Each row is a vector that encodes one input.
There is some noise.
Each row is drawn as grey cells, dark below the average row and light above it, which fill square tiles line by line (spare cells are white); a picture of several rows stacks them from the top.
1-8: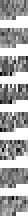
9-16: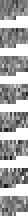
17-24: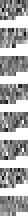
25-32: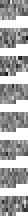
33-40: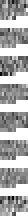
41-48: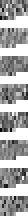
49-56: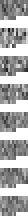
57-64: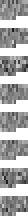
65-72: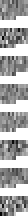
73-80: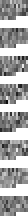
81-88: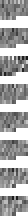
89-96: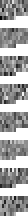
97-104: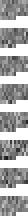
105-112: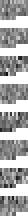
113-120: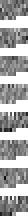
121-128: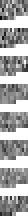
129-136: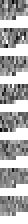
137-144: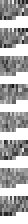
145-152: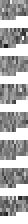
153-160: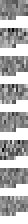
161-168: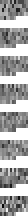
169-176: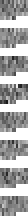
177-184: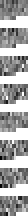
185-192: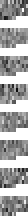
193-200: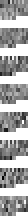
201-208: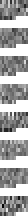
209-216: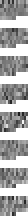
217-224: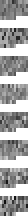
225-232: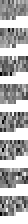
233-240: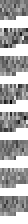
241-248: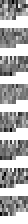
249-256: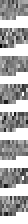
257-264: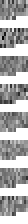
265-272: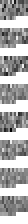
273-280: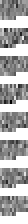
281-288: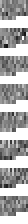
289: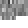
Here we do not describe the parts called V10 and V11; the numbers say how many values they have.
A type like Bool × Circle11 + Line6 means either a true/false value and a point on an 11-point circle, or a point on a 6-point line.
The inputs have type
Line13 + (Tree13 + V11) × V10.
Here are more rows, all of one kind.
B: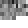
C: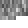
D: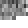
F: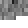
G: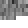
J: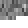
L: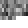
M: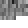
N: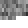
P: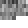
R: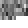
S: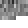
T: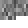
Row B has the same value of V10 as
D, L, N and P.
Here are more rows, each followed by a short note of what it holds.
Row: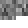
a value of V10 and a value of V11
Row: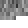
a value of V10 and a value of V11
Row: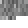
a value of V10 and a value of V11
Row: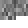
a value of V10 and a value of V11
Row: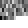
a point on a 13-point line
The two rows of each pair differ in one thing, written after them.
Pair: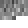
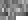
the value of V10
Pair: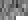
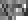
the value of V11
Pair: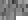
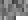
the value of V11
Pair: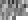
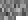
the value of V10
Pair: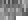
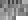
the value of V11
